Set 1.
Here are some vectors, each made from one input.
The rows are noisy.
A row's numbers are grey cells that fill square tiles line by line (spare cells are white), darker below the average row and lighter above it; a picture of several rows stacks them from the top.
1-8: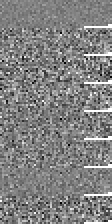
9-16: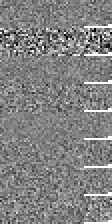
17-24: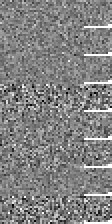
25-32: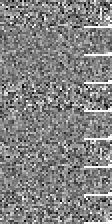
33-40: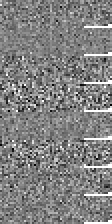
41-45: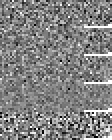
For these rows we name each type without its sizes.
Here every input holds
a list of points on a circle.
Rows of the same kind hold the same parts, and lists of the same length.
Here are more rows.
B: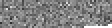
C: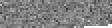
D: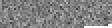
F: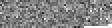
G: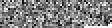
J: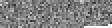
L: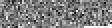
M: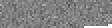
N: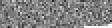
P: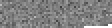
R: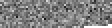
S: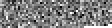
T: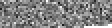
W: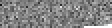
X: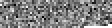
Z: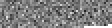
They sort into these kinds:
B, D, F, T, W
C, G, J, M, N, P, R, X
L, S, Z

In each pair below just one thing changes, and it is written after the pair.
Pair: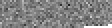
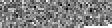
the place on the circle in item 2 of the list
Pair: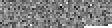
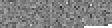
the place on the circle in item 2 of the list
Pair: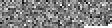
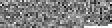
the place on the circle in item 2 of the list
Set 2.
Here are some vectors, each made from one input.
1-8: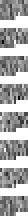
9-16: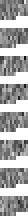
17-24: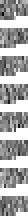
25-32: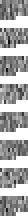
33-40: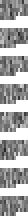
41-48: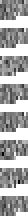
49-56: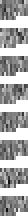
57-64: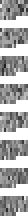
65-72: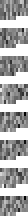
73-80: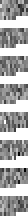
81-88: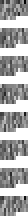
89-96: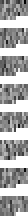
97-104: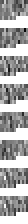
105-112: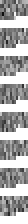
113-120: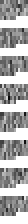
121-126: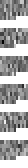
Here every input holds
either a point on a 13-point circle, or a point on a 15-point circle, or a fixed value.
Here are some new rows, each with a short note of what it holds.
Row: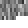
a point on a 13-point circle
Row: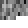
a point on a 15-point circle
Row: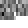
a fixed value
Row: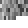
a point on a 15-point circle
